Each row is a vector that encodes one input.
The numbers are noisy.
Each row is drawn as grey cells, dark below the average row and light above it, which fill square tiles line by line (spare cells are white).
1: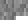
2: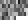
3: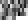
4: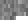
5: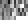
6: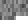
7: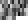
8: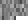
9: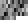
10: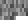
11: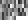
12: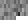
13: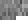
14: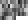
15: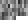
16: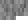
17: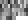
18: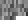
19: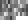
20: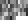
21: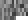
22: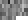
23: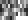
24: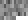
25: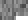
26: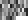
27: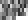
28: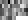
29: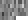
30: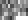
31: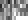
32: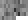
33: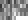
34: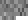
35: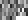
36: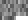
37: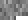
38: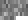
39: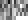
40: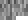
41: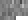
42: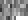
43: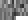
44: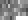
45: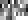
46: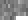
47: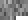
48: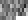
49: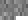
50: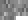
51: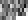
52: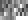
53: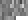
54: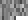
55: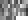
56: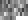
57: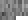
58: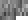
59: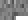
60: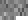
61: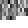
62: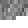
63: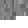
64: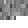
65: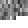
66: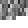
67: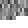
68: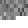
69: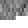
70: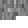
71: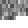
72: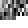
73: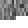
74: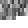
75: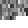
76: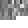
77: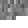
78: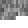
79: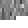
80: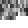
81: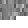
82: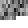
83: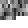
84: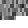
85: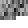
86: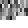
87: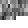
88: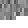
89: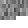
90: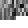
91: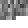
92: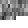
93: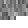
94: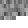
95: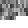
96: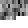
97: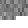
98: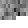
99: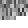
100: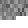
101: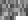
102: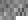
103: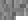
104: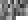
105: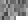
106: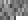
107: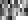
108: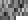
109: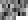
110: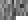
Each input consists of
either a point on a 14-point circle, or a point on a 7-point line.
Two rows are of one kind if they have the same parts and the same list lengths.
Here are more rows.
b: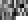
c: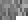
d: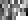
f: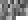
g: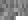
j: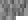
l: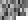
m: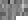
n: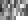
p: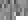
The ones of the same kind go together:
b, f, g, j
c, d, l, m, n, p

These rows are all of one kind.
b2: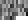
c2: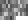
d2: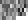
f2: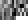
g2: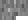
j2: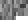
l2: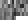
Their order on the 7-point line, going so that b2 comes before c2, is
j2, d2, f2, b2, c2, l2, g2.
